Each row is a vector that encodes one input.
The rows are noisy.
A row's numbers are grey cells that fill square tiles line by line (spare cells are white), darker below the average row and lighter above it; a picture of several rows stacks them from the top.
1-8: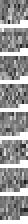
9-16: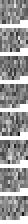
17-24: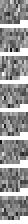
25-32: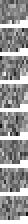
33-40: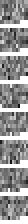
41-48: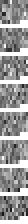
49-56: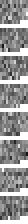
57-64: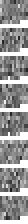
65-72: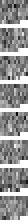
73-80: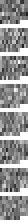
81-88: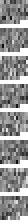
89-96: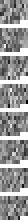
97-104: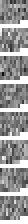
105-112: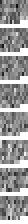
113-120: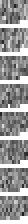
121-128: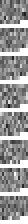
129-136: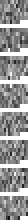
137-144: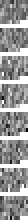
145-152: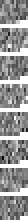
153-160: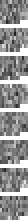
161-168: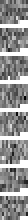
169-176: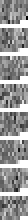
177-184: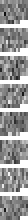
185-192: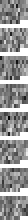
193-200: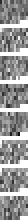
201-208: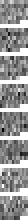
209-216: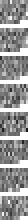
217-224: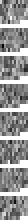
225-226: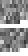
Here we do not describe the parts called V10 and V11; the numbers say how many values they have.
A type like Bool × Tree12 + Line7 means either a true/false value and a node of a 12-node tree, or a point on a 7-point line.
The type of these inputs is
Line6 × V11 + Line8 × V10.
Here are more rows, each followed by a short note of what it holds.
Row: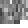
a point on an 8-point line and a value of V10
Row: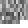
a point on an 8-point line and a value of V10
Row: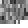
a point on a 6-point line and a value of V11
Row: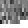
a point on a 6-point line and a value of V11
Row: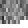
a point on a 6-point line and a value of V11
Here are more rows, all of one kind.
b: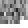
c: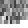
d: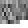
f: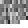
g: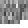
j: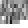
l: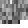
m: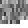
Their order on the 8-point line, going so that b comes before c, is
f, d, g, l, m, b, c, j.
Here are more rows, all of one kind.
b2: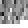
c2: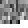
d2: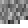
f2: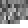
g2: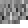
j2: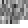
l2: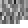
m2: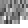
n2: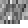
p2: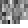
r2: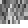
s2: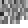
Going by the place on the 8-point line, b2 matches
l2 and s2.
